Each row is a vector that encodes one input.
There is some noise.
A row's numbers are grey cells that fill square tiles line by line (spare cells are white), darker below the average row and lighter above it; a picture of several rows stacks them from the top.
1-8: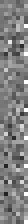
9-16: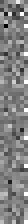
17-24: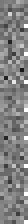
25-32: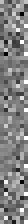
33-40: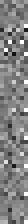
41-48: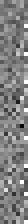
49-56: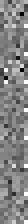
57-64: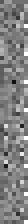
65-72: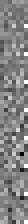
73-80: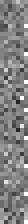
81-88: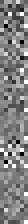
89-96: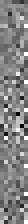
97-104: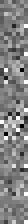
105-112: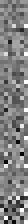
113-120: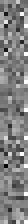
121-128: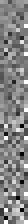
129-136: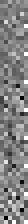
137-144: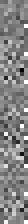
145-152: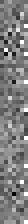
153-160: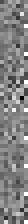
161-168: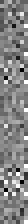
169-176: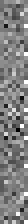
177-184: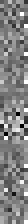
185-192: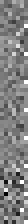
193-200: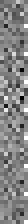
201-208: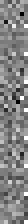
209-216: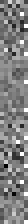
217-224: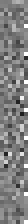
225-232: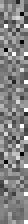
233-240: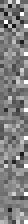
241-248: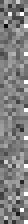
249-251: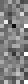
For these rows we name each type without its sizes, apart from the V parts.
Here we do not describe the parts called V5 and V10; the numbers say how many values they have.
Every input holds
a label, together with either three true/false values and a value of V5, or a value of V10.
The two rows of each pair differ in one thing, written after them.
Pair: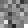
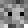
the value of V5
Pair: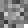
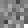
the label
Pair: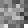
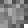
the value of V5
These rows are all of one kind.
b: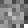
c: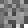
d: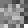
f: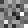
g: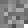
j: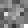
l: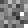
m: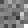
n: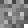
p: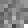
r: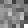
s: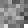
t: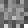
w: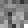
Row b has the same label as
d, n, r and s.
